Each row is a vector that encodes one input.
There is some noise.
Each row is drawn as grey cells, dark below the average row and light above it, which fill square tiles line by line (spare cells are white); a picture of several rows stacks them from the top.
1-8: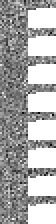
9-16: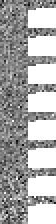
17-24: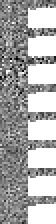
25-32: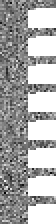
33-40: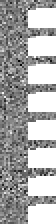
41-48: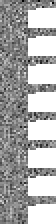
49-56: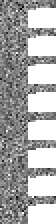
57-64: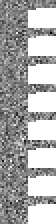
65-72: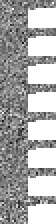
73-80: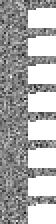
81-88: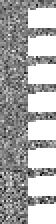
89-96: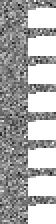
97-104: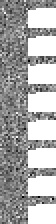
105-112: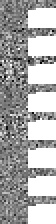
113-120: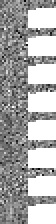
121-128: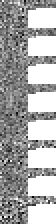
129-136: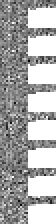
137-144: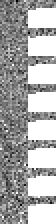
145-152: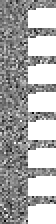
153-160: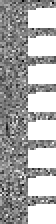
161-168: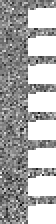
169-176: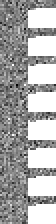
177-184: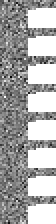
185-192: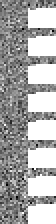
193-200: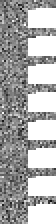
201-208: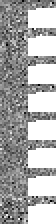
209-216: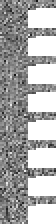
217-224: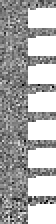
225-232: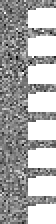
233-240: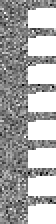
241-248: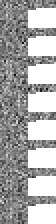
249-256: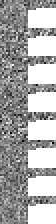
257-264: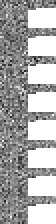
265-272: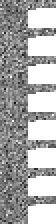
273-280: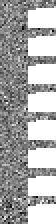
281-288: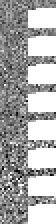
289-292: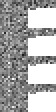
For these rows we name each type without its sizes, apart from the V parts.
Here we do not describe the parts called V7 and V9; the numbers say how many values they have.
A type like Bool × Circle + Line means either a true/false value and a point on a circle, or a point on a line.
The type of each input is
Bool × V9 + Label × (Label + Line) + V7.
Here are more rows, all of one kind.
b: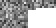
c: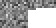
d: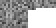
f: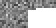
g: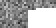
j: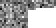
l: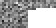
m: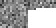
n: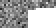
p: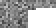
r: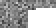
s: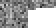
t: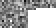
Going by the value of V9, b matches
g, p and r.
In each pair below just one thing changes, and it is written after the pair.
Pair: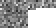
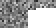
the label
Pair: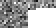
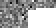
the label
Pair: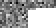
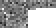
the label
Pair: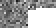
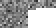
the label
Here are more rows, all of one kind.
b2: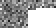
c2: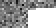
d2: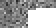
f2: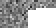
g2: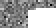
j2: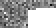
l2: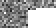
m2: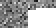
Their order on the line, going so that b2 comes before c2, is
l2, f2, m2, b2, d2, c2, g2, j2.
